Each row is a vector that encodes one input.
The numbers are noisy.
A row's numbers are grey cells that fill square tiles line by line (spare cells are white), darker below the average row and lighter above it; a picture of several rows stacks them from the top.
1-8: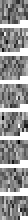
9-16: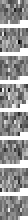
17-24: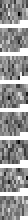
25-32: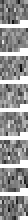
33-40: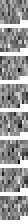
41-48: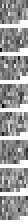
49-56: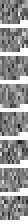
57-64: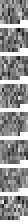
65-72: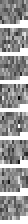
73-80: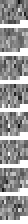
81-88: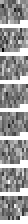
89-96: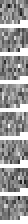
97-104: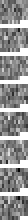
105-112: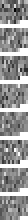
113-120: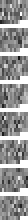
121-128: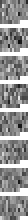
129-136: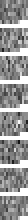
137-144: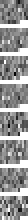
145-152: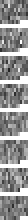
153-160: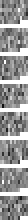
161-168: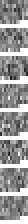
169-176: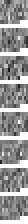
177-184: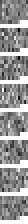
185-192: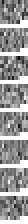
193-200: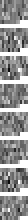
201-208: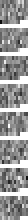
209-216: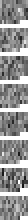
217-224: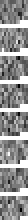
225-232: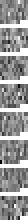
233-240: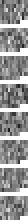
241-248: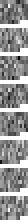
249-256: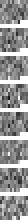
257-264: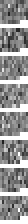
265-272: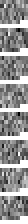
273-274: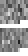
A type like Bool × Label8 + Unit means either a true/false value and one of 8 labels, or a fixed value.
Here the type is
(Bool × Circle8 + Line7) × (Label8 + Tree9).
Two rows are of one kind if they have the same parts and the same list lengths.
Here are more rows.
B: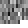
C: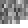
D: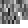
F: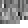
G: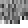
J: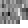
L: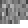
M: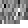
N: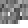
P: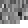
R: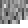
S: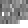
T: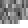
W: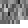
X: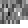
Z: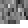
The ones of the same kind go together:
B, D, G, J, W, X
C, R
F, L, N, P, S, T
M, Z

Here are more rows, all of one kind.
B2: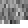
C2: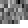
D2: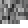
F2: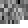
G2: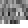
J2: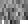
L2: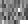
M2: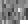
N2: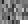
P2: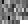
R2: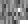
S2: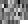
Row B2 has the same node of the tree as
C2, F2 and J2.
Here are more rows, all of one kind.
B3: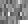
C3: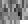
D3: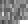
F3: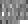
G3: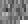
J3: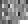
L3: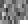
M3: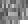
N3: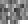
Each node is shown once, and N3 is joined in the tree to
D3 and L3.
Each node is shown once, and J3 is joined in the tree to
M3.
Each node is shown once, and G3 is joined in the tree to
D3 and F3.
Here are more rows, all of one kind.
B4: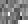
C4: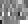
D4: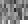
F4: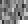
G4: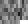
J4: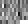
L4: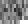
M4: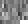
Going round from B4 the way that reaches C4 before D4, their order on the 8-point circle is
B4, C4, J4, M4, F4, G4, L4, D4.
